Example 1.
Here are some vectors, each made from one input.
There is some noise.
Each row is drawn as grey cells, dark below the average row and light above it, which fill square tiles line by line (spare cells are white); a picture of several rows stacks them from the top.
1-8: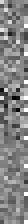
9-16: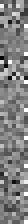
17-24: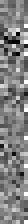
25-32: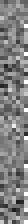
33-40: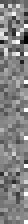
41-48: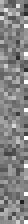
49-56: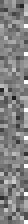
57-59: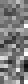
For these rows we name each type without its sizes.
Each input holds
a point on a line.
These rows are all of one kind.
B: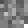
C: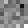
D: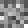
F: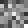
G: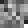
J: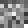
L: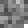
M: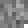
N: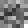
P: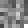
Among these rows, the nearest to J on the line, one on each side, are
D and G.
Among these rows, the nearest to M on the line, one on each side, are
D and P.
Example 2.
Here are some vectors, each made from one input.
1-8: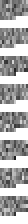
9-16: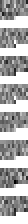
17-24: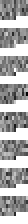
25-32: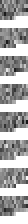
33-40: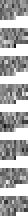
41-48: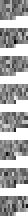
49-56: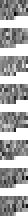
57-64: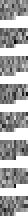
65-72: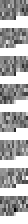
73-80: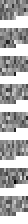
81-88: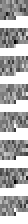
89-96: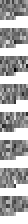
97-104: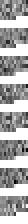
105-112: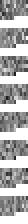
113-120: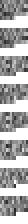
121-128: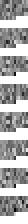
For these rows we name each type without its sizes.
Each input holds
four true/false values.
